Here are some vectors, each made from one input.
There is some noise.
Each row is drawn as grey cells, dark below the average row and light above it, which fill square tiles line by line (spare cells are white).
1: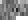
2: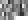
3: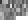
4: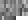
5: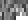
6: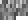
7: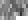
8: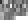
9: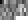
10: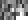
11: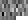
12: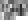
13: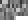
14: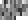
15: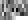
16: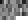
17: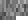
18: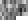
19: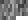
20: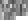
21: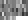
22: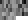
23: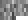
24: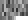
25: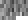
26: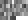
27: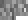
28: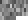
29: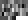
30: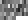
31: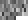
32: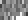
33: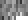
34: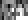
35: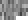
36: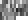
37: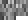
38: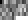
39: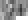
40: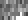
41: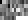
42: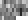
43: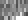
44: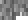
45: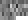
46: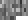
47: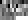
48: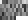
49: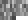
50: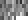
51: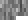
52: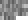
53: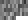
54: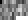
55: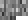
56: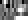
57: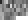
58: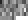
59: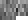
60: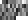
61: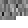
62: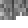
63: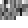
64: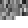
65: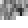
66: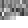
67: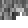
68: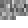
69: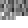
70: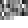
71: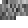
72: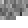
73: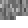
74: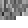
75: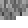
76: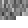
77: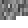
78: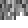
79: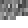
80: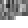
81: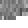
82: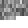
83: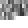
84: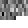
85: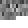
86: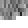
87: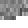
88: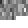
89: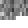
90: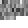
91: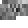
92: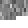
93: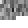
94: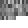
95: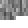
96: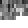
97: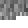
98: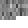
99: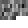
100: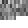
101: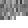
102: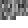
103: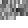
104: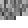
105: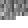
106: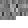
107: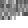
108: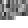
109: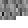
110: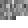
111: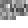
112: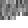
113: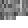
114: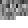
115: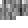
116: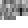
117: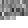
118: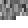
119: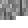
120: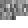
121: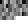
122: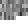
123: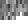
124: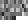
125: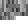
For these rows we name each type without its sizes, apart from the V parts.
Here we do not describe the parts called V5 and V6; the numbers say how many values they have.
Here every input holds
either a point on a line, a true/false value and a value of V6, or a value of V5.
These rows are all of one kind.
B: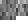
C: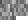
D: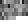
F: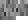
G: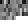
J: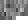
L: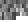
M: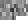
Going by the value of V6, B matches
F and J.
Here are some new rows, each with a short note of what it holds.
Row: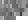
a value of V5
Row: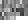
a point on a line, a true/false value and a value of V6
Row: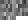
a point on a line, a true/false value and a value of V6
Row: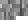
a value of V5
